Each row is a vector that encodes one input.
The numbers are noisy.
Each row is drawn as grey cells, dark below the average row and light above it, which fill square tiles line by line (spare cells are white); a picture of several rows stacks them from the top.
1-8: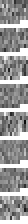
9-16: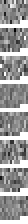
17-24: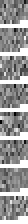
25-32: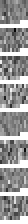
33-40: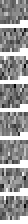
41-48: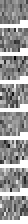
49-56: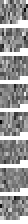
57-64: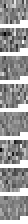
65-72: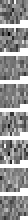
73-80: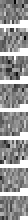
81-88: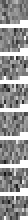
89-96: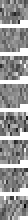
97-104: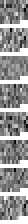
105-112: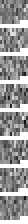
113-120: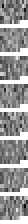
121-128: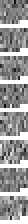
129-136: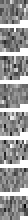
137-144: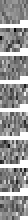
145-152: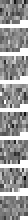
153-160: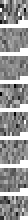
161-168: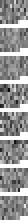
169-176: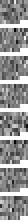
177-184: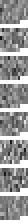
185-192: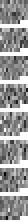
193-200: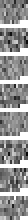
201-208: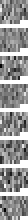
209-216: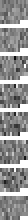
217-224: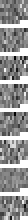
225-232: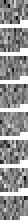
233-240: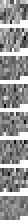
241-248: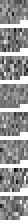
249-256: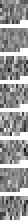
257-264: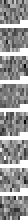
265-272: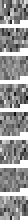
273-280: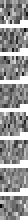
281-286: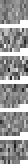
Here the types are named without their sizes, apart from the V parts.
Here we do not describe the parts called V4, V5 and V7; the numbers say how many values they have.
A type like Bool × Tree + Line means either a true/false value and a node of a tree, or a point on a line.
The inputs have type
(Line + V4) × V5 + Tree × (Tree + V7).
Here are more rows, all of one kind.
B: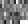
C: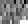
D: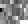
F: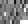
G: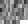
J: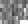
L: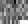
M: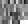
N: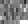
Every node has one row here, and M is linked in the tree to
J and N.
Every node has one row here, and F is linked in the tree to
B and C.
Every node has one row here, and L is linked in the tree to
B.
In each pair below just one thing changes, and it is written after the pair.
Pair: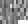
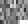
the value of V4
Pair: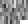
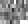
the value of V4
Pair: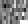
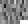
the value of V5
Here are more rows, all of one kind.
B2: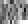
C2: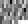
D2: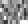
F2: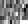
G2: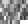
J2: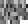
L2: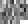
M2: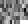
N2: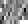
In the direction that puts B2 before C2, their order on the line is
L2, B2, J2, F2, M2, N2, C2, D2, G2.
